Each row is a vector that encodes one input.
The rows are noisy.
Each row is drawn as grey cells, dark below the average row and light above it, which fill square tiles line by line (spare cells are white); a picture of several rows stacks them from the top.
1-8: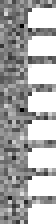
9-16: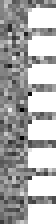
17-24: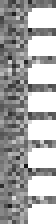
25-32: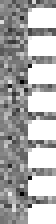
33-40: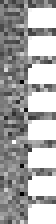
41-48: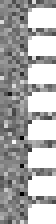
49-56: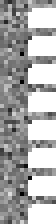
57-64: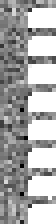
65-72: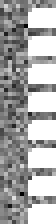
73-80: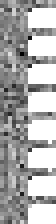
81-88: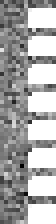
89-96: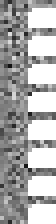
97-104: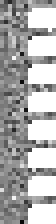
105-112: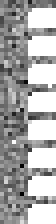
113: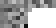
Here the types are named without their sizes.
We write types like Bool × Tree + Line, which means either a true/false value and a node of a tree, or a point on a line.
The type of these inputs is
Line + Tree.
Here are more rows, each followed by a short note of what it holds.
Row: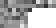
a node of a tree
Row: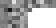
a node of a tree
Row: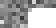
a point on a line
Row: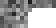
a point on a line
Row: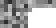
a node of a tree
